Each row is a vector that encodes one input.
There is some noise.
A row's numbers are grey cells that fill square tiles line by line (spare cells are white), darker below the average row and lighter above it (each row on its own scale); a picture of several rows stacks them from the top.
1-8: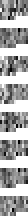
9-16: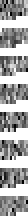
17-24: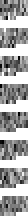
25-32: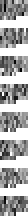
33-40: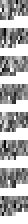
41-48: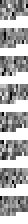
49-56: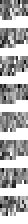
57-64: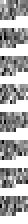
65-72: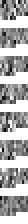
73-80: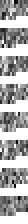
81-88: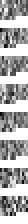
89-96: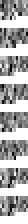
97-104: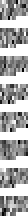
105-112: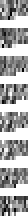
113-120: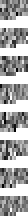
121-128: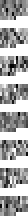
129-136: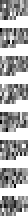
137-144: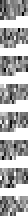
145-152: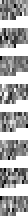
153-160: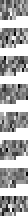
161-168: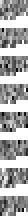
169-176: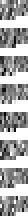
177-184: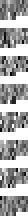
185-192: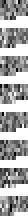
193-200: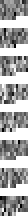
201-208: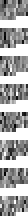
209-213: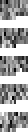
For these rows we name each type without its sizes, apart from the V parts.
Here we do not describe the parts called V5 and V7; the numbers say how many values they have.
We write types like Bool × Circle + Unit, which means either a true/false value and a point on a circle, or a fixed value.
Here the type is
(Bool × (Tree + V5) + Line) × V7.
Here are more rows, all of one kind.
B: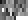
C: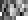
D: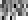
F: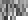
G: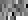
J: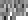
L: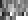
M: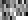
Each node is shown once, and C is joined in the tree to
D and L.
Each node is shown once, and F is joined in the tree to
M.
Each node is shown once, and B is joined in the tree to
J.
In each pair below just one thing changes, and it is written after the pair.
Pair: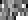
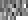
the true/false value
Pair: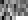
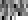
the true/false value
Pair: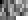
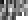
the value of V7
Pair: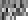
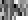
the value of V7
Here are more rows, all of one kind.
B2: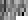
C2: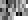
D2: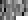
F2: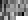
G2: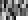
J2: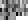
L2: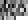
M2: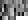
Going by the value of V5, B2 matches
D2 and L2.
